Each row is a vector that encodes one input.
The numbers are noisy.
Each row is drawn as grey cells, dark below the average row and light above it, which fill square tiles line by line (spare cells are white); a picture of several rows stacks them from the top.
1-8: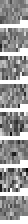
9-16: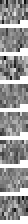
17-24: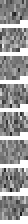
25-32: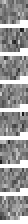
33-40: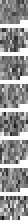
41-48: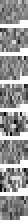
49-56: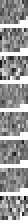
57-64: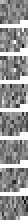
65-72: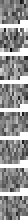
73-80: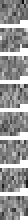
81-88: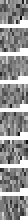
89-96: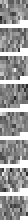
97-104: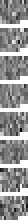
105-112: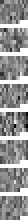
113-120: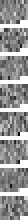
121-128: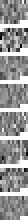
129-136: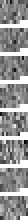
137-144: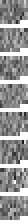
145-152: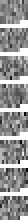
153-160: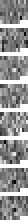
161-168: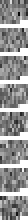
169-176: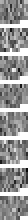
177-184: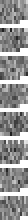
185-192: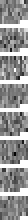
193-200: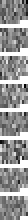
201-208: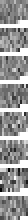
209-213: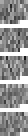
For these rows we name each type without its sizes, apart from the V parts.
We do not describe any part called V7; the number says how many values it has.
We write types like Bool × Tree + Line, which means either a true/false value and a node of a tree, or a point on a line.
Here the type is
Bool × Bool × Bool × Line × (Line × (Tree + Unit) + V7).
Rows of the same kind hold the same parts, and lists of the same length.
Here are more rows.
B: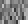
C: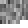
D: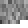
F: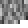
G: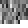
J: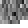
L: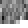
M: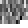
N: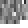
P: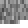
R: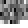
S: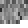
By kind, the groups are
B, J, M, R
C, D, F, L, P
G, N, S

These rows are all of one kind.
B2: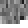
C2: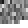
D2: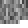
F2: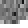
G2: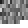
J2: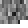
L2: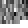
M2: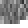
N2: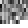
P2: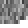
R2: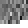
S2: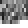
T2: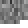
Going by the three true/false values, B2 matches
C2, R2 and S2.
